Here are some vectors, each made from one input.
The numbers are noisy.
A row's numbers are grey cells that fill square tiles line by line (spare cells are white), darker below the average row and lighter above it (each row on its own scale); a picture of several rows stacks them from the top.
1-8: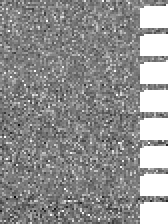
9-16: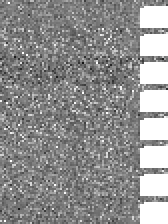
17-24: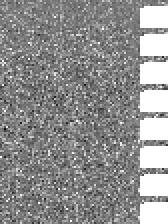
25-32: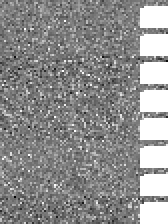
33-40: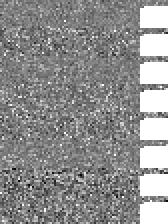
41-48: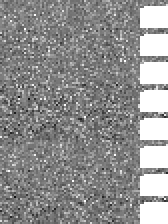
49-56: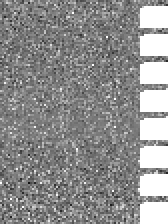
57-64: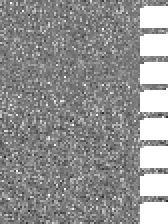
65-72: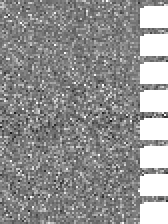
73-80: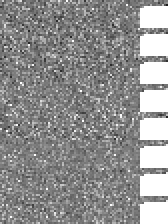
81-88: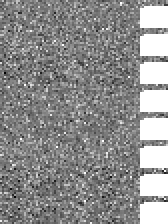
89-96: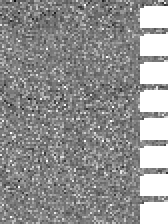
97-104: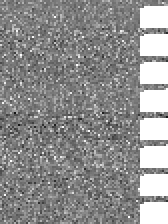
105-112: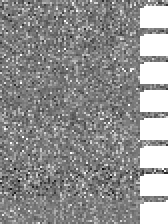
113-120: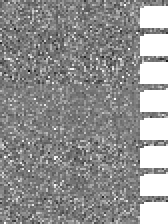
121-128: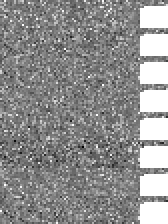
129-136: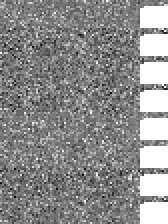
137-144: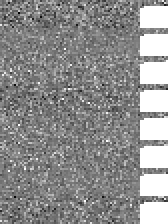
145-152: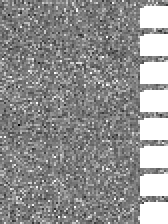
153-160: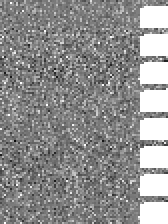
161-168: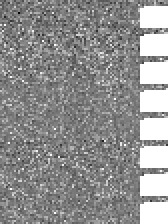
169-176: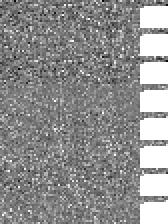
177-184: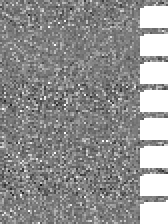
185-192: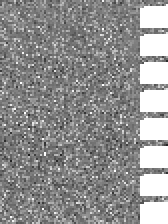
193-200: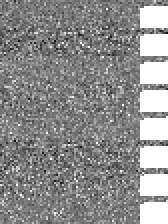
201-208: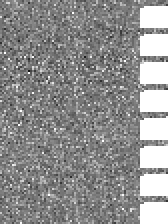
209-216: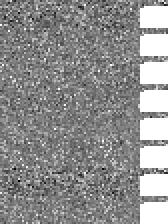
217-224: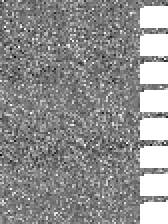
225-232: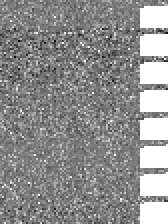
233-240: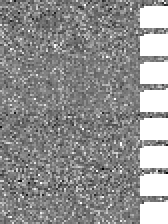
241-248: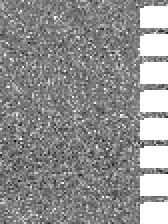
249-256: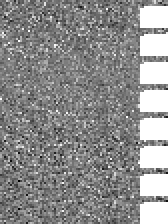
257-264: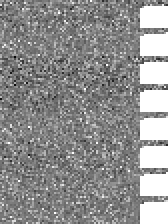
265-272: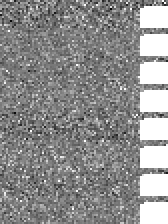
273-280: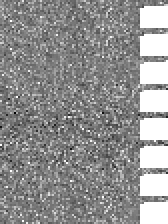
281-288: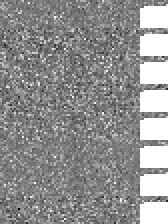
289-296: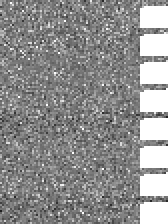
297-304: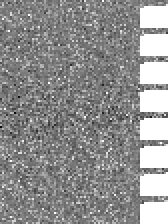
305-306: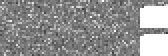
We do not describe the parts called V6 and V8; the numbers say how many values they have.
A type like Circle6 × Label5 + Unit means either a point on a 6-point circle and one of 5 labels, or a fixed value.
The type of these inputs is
Bool × Label9 + Line7 × (Line9 + V8) + V6.
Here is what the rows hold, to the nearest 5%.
About 40% of them hold one of 9 labels and a true/false value. About 40% of them hold a point on a 7-point line, together with either a point on a 9-point line, or a value of V8. The rest hold a value of V6.
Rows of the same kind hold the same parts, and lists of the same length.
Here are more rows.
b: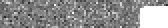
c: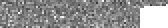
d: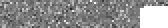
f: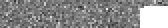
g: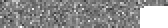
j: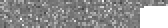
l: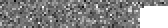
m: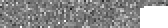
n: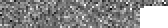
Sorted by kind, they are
b
c, j
d, g, m
f, l, n

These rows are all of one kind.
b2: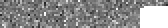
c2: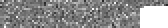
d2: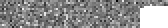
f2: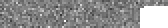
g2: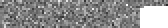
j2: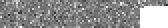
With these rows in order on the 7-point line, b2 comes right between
d2 and g2.
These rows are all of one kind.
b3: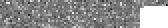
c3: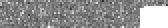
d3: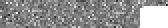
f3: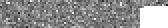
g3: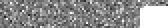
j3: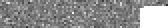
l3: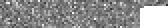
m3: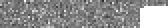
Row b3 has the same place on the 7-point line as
f3 and j3.
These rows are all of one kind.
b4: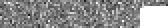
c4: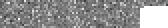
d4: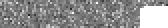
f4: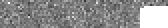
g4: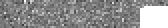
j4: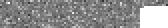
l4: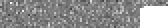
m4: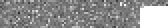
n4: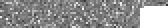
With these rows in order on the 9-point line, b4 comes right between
d4 and n4.
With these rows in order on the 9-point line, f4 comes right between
d4 and j4.
